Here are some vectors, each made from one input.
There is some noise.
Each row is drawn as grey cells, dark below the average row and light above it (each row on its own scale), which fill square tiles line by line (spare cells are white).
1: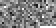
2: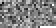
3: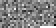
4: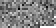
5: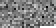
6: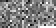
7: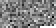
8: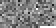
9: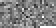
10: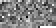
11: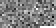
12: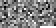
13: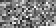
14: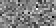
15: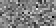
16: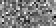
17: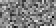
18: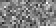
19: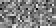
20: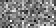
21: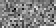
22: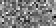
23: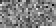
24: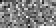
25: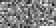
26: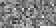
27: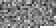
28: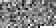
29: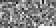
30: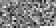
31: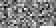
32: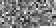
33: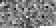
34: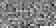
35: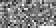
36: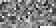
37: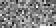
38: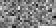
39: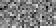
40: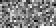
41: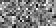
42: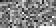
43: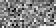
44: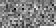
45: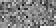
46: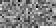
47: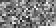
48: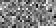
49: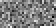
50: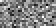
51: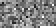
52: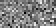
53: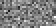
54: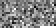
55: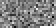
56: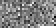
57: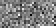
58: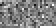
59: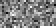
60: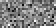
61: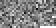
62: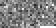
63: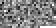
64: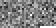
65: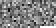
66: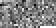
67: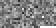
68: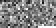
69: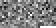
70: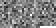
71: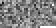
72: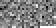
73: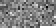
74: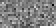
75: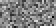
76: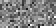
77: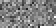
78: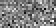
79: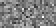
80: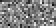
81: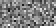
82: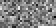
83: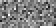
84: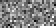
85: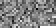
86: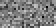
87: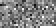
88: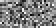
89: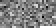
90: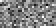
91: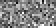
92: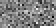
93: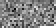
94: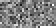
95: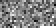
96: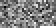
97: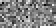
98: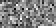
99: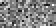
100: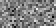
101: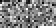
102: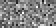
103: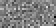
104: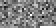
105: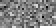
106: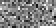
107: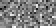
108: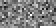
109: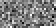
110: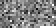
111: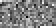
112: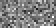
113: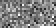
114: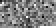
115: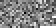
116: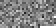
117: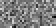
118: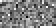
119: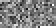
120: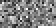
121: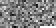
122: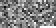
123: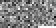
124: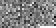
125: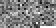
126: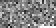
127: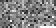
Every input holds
one of 6 labels.
